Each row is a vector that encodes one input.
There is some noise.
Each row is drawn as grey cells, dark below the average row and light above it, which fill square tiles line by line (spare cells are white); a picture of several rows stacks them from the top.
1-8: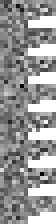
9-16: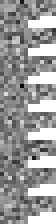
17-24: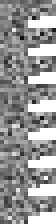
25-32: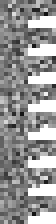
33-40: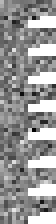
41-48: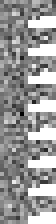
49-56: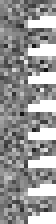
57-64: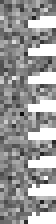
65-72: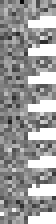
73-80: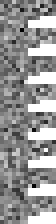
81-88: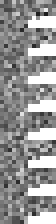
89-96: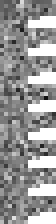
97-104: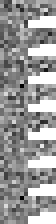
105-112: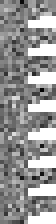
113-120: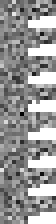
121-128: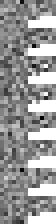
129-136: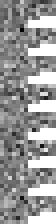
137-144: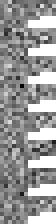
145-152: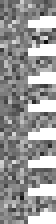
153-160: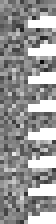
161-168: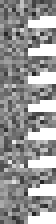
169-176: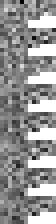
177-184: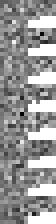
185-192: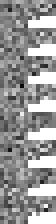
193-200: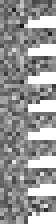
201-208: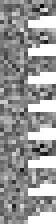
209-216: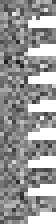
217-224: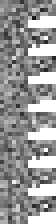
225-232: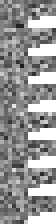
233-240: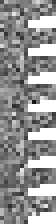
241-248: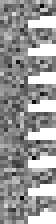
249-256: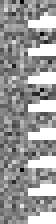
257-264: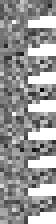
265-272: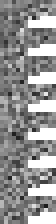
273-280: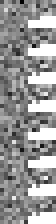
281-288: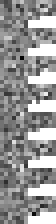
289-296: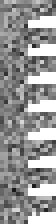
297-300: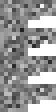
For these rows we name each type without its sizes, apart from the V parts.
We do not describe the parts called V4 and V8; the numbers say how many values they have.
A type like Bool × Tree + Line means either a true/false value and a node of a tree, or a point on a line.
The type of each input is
Bool × Line + V4 × V8.
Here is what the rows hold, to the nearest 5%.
About 60% of them hold a point on a line and a true/false value. The rest hold a value of V4 and a value of V8.
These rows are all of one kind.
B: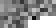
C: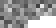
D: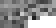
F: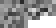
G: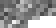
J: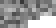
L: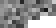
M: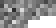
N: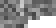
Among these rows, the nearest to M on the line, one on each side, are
C and N.
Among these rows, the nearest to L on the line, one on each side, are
B and F.
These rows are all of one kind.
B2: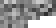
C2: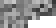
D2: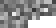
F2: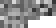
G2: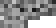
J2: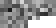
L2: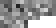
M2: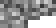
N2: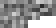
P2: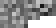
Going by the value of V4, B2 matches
C2 and J2.
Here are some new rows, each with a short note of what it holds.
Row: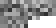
a value of V4 and a value of V8
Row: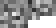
a value of V4 and a value of V8
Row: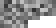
a value of V4 and a value of V8
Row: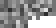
a value of V4 and a value of V8
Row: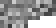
a value of V4 and a value of V8
